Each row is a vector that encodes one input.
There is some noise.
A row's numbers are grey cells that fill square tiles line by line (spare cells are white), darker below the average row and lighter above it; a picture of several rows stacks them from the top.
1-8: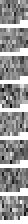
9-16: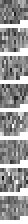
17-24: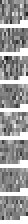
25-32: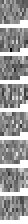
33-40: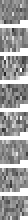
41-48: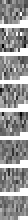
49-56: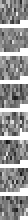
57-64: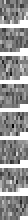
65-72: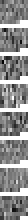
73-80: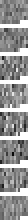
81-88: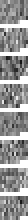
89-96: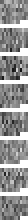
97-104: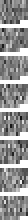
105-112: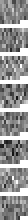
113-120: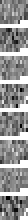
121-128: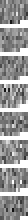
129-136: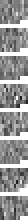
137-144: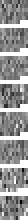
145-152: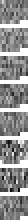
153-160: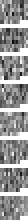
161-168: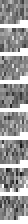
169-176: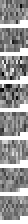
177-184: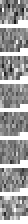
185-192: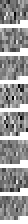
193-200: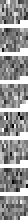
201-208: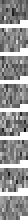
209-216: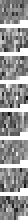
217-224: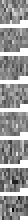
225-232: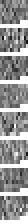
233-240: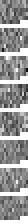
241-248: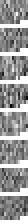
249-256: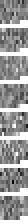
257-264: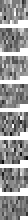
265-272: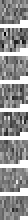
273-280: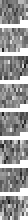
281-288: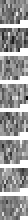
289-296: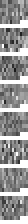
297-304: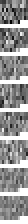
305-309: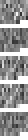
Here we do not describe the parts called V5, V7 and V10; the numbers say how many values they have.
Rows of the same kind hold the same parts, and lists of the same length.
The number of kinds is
3.
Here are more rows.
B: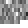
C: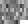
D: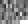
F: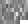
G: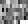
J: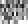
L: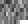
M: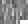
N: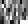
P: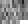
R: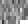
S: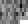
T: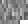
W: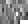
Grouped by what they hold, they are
B, D, F, G, N, W
C, L, M, P, S, T
J, R

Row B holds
four true/false values, a value of V5, a value of V7 and a value of V10.
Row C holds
a point on a 9-point line, four true/false values, a value of V7 and a value of V10.
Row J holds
a node of a 9-node tree and a value of V7.
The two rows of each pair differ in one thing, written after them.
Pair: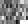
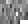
the value of V5
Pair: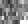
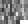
the value of V10
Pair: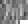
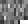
one of the four true/false values
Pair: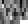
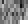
the value of V5
